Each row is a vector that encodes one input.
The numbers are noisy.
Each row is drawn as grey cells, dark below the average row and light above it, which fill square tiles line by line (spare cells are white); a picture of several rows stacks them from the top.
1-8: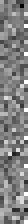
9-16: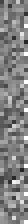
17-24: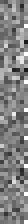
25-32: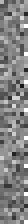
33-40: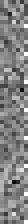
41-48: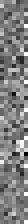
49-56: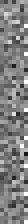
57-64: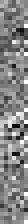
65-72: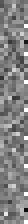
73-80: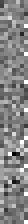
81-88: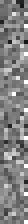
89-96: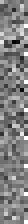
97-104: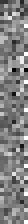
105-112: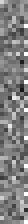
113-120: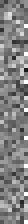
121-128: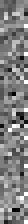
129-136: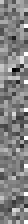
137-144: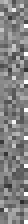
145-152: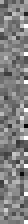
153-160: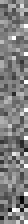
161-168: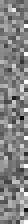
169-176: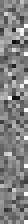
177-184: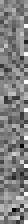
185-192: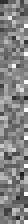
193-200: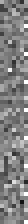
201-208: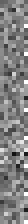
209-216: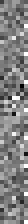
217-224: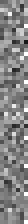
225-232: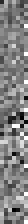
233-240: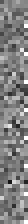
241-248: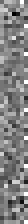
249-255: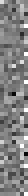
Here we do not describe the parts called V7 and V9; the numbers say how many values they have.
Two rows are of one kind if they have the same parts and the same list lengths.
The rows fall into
4 kinds.
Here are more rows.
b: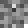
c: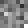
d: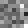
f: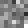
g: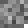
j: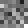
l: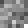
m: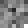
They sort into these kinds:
b, c, f, g
d
j
l, m

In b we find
a point on a 4-point line, a point on a 5-point line, three true/false values and a value of V9.
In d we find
three true/false values and a value of V9.
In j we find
a value of V7 and a value of V9.
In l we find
a point on a 4-point line, a point on a 5-point line, a value of V7 and a value of V9.
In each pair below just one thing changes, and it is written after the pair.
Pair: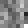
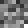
the value of V9
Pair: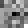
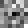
the place on the 5-point line
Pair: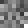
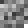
the place on the 4-point line
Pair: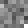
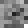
the value of V7
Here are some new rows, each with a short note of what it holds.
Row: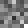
a point on a 4-point line, a point on a 5-point line, a value of V7 and a value of V9
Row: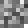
a point on a 4-point line, a point on a 5-point line, a value of V7 and a value of V9
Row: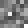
a point on a 4-point line, a point on a 5-point line, a value of V7 and a value of V9
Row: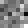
three true/false values and a value of V9
